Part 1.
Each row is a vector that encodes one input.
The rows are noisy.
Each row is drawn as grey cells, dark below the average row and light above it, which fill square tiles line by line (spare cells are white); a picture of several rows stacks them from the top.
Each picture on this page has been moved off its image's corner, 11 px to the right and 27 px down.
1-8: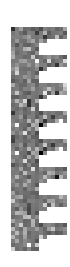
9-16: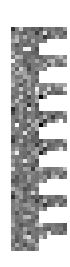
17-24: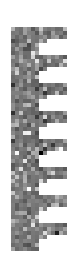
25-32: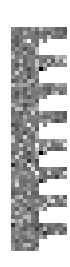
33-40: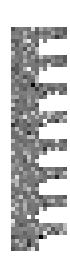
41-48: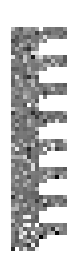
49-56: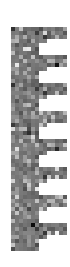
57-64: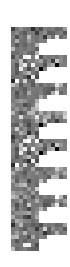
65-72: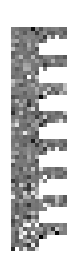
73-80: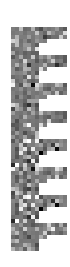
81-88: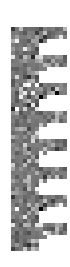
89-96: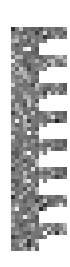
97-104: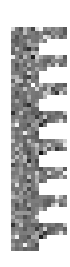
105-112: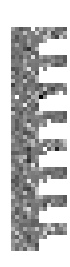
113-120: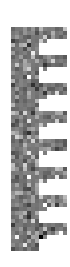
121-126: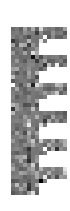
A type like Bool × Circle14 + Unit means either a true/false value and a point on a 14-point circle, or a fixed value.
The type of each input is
List3(Line6).
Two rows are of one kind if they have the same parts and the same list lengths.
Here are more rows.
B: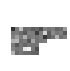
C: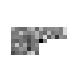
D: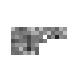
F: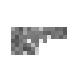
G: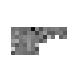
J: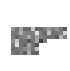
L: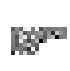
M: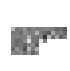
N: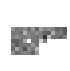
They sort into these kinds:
B, G
C, D
F, J, M, N
L

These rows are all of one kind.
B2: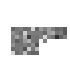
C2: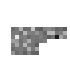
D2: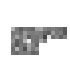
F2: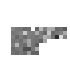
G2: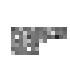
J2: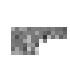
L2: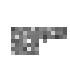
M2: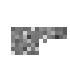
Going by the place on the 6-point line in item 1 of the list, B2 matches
G2 and M2.
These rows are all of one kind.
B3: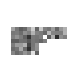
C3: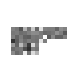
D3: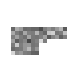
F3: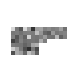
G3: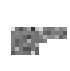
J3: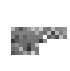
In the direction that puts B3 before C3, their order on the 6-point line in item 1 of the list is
J3, B3, D3, C3, F3, G3.
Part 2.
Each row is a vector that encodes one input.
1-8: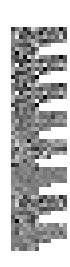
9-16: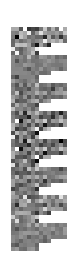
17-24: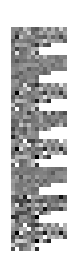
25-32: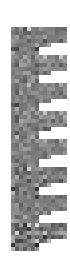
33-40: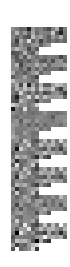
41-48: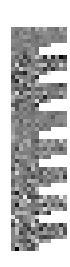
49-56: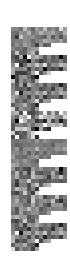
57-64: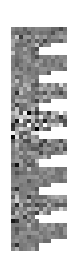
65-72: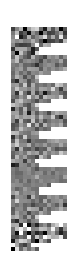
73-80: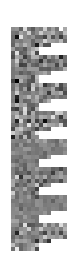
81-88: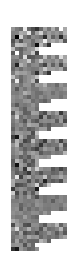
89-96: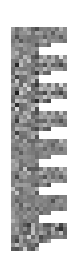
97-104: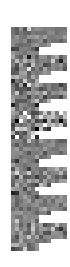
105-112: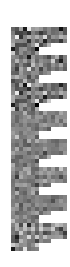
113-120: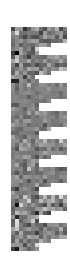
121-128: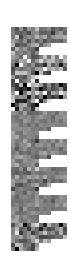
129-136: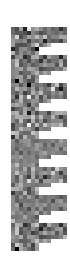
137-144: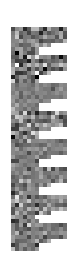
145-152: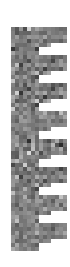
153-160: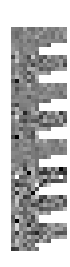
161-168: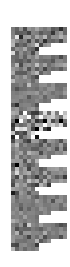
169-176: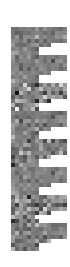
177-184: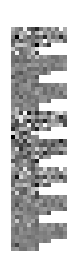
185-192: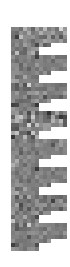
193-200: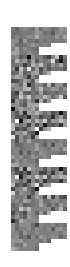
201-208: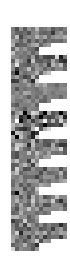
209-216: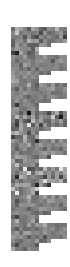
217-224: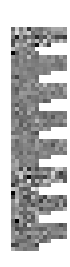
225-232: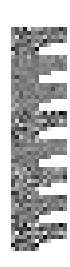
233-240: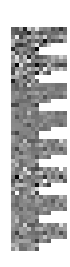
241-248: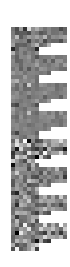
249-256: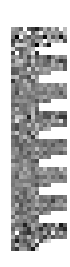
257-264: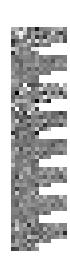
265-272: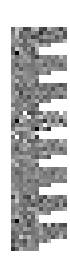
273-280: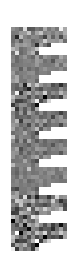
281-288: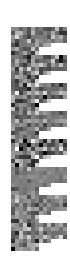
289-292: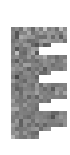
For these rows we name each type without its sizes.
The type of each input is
Bool × Bool × Bool × Bool × Bool + Circle + Tree + Unit.
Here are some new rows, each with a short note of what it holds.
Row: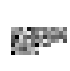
a fixed value
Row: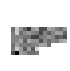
a point on a circle
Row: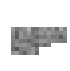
five true/false values
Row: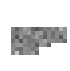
five true/false values
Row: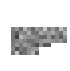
five true/false values
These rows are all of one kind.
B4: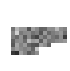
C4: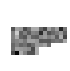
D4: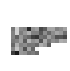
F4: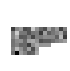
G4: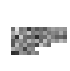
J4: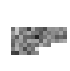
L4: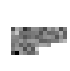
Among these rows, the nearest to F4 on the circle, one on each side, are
B4 and D4.
